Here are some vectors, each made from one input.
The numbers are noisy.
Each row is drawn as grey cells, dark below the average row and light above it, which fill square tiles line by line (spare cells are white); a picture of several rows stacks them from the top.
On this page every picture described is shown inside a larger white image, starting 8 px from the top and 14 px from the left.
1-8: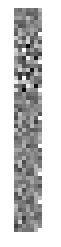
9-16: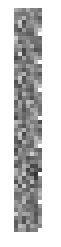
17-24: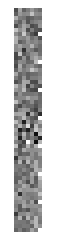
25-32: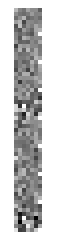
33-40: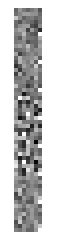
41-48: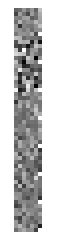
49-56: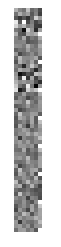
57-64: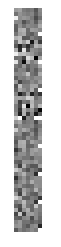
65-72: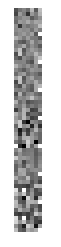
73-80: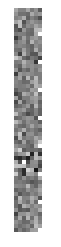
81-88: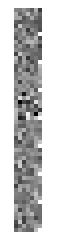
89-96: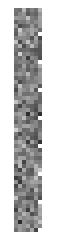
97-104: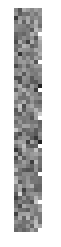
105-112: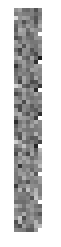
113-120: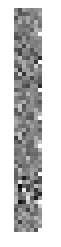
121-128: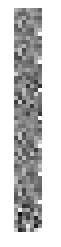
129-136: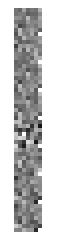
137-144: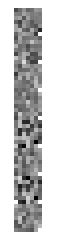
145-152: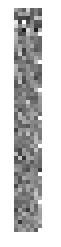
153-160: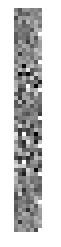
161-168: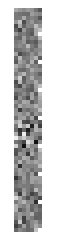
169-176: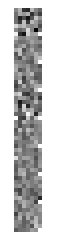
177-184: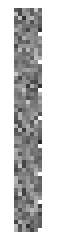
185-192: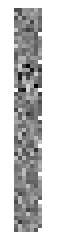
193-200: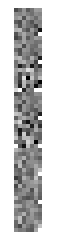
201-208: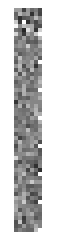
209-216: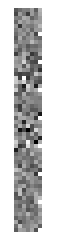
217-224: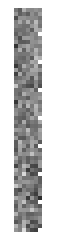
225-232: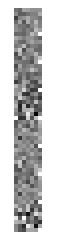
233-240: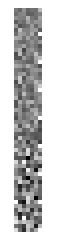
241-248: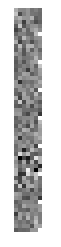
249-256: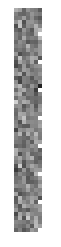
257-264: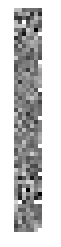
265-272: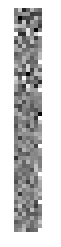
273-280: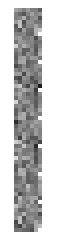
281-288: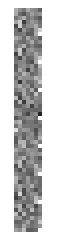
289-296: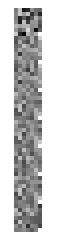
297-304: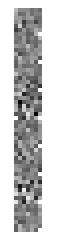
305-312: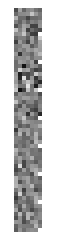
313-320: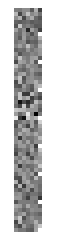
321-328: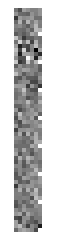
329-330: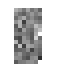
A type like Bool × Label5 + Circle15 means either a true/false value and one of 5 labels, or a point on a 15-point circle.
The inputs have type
Bool × Bool × Bool × Bool + Line6 × Line6 + Unit.
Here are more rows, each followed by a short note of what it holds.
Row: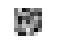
a point on each of two 6-point lines
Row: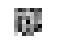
a fixed value
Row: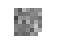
four true/false values
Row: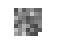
four true/false values
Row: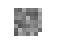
four true/false values
